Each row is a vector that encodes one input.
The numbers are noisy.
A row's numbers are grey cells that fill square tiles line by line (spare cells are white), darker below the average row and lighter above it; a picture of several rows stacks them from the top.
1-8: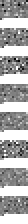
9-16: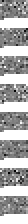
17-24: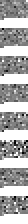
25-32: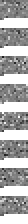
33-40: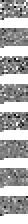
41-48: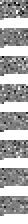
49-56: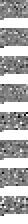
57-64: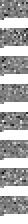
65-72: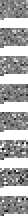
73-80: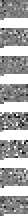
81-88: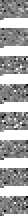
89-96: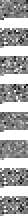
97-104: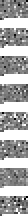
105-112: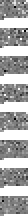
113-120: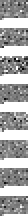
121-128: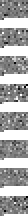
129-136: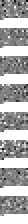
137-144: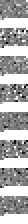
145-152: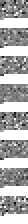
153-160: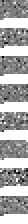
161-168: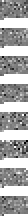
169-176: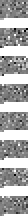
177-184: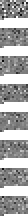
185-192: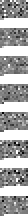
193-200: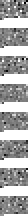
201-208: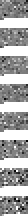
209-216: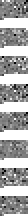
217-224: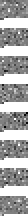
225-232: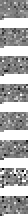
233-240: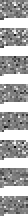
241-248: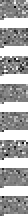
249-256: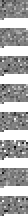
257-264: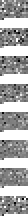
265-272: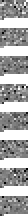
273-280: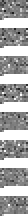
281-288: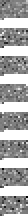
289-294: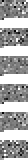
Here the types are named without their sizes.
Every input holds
a true/false value, together with a list of points on a line.
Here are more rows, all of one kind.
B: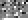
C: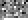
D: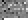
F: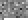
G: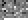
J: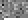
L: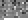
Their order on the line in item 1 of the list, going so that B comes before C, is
J, F, L, B, C, G, D.
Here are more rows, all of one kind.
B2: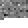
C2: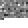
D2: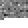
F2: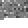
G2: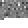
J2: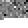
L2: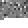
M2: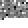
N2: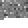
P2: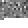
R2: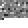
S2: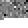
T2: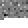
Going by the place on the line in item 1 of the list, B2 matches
D2, F2, J2 and S2.
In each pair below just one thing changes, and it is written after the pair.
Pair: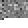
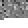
the place on the line in item 1 of the list
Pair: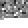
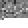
the true/false value
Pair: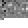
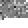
the true/false value
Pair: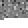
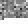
the true/false value
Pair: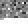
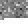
the place on the line in item 1 of the list
